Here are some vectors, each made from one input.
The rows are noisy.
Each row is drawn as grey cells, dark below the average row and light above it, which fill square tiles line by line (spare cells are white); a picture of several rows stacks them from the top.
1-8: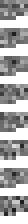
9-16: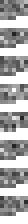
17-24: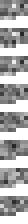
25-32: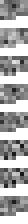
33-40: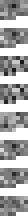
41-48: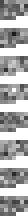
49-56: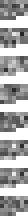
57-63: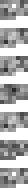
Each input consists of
either a point on a 6-point line, or a point on an 8-point line.
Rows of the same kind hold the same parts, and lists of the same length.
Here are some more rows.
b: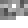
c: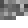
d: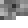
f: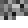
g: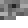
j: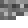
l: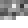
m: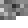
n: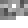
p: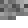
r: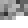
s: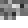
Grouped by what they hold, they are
b, f, l, n, r, s
c, d, g, j, m, p

